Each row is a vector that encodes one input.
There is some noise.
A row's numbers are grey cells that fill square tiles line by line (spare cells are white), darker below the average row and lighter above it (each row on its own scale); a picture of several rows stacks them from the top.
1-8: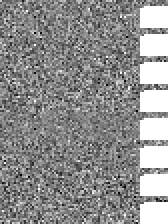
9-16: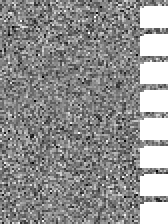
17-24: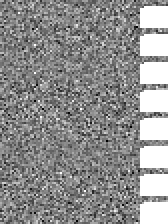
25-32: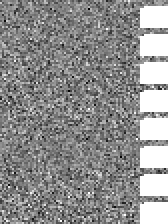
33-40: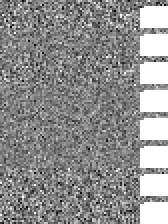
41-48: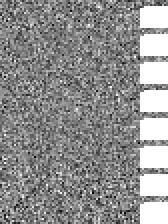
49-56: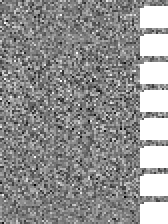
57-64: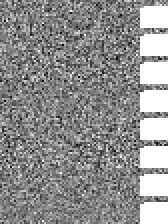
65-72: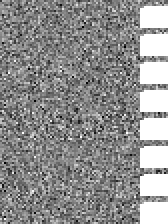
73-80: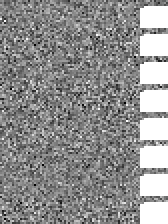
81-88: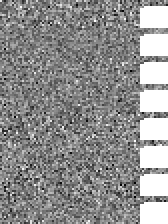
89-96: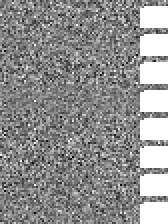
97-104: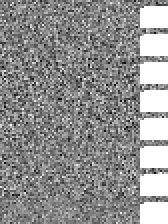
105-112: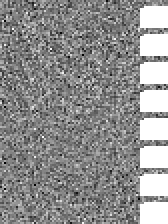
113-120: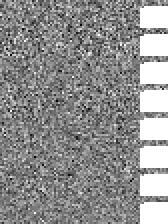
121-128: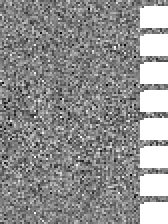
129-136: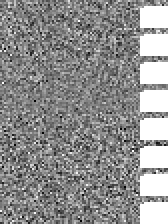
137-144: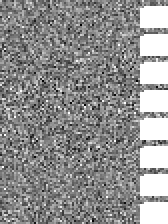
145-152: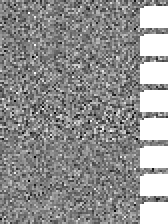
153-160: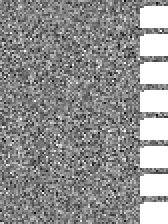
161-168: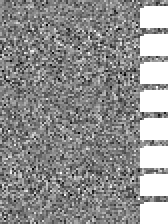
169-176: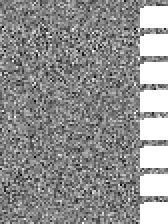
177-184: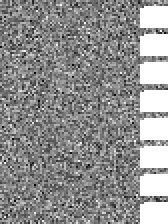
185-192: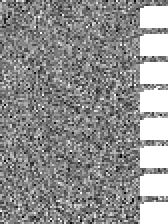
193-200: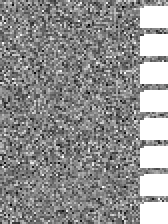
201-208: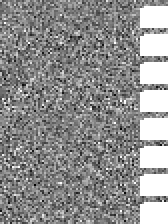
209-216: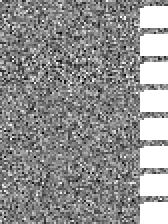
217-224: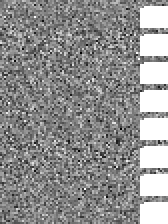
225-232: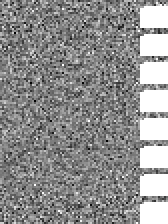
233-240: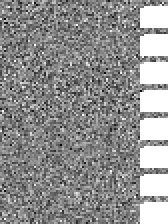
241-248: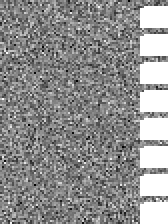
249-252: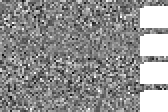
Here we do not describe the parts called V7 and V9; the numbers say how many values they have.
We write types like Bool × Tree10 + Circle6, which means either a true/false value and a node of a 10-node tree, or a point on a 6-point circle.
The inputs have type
(Bool × Circle10 + V9) × (Line6 + V7).
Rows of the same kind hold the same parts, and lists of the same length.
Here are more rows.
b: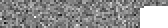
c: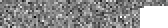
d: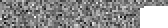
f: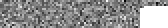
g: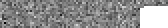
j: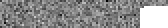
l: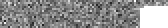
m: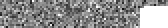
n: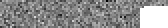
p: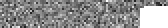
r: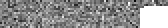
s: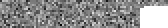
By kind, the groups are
b, c, f, g
d, m, p
j, r
l, n, s

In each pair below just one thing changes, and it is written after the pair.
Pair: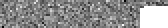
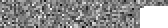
the place on the 10-point circle
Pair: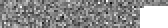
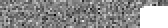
the true/false value
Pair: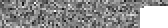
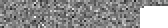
the value of V7
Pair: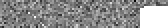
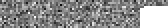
the place on the 10-point circle
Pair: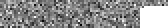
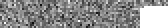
the value of V7
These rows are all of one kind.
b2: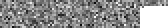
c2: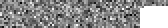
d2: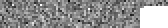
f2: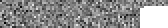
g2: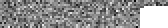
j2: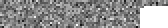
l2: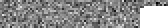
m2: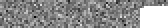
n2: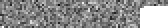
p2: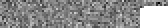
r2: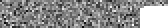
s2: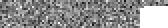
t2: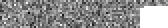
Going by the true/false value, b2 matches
n2 and t2.
